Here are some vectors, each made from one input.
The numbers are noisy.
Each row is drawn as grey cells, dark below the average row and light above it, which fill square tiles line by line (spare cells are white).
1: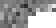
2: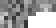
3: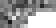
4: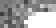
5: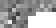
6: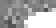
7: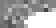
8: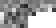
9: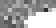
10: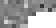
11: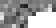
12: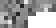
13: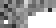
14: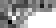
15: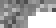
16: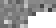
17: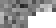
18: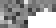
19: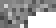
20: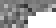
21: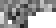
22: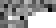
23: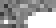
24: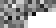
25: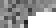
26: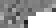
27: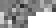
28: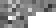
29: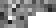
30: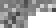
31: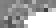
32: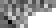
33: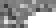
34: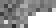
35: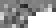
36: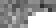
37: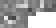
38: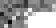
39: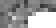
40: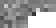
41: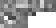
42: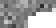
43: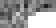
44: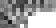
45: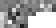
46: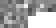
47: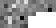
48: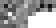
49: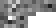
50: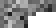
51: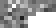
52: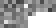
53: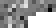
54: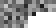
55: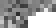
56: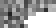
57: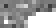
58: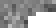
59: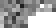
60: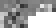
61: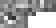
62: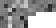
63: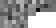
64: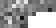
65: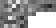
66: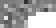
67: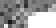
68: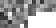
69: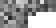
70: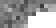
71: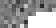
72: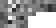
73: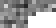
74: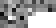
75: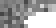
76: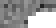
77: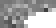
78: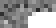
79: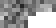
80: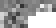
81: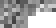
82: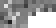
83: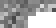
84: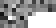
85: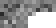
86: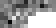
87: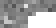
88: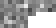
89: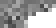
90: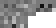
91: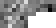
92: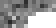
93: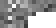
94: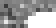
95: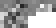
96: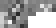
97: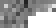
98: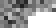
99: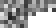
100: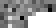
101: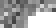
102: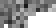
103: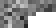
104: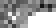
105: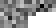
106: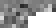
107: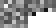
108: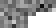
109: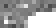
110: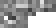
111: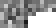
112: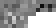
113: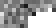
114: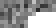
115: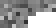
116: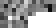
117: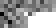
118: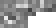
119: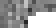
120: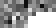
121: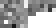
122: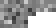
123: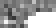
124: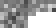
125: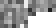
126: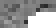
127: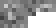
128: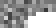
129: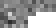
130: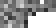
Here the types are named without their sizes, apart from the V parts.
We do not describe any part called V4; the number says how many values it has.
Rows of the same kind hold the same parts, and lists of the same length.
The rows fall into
3 kinds.
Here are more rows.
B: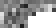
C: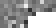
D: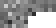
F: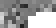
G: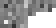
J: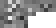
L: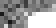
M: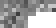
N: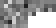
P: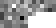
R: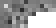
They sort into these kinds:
B, F, G, J, L, N
C, D, R
M, P

